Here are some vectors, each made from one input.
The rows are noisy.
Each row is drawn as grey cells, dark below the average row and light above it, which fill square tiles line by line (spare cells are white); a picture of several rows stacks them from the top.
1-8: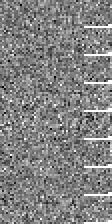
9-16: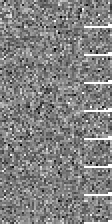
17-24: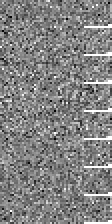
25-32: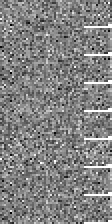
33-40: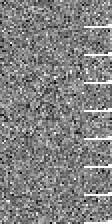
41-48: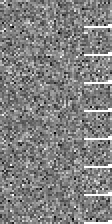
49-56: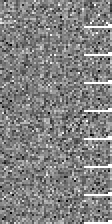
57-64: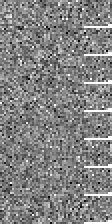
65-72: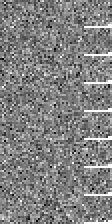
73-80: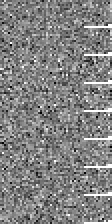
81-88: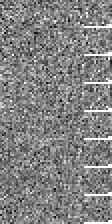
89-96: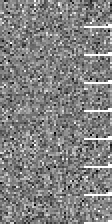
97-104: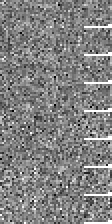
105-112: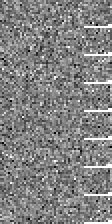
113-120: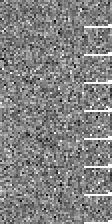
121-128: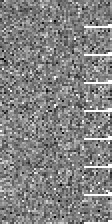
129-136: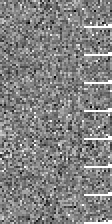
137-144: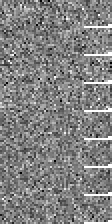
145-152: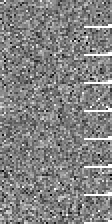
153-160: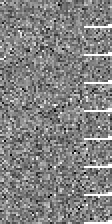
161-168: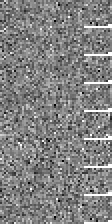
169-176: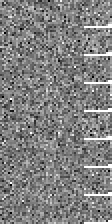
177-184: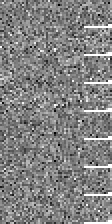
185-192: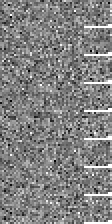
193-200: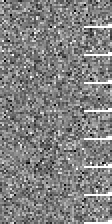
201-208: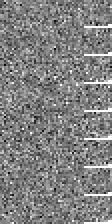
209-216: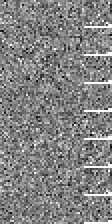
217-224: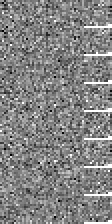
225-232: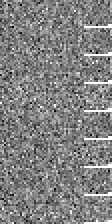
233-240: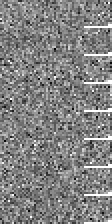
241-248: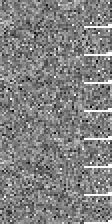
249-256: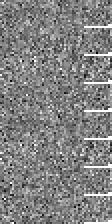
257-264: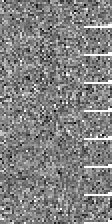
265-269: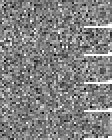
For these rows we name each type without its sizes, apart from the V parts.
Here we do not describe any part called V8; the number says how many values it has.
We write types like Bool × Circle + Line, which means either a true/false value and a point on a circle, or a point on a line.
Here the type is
(Circle + List(V8)) × (Line + Tree).
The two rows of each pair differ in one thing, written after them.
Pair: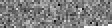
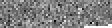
the value of V8 in item 2 of the list
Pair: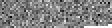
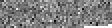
the place on the line
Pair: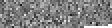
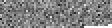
the place on the line
